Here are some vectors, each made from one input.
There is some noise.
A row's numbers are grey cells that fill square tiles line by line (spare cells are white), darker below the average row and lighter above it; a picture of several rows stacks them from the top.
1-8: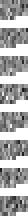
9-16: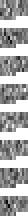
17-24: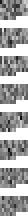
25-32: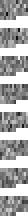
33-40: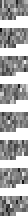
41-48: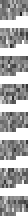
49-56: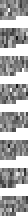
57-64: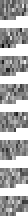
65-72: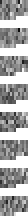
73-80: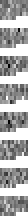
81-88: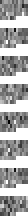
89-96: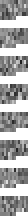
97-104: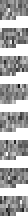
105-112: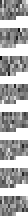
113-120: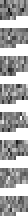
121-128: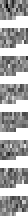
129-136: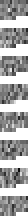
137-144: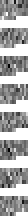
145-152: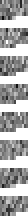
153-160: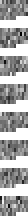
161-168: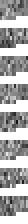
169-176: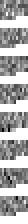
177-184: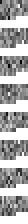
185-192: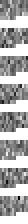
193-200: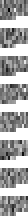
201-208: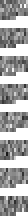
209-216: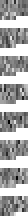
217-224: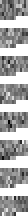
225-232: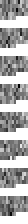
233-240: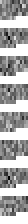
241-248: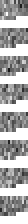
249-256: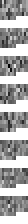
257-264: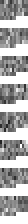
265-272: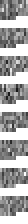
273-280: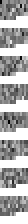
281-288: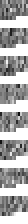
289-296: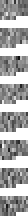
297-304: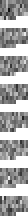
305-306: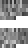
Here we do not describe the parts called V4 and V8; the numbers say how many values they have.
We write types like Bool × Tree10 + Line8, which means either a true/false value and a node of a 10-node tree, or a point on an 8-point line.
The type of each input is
(Tree10 + Unit) × V4 + Tree15 × V8.
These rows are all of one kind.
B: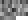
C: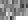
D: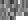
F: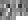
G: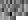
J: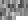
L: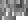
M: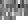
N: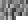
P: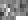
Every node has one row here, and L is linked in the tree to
D.
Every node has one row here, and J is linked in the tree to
C.
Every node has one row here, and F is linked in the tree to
N.
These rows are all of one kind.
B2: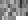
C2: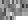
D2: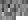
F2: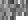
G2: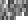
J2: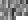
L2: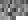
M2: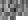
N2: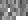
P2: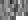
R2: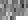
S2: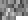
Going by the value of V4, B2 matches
N2 and S2.
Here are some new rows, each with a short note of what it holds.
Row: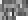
a value of V4
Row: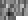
a node of a 15-node tree and a value of V8
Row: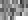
a node of a 10-node tree and a value of V4
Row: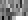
a node of a 15-node tree and a value of V8
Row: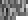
a node of a 15-node tree and a value of V8
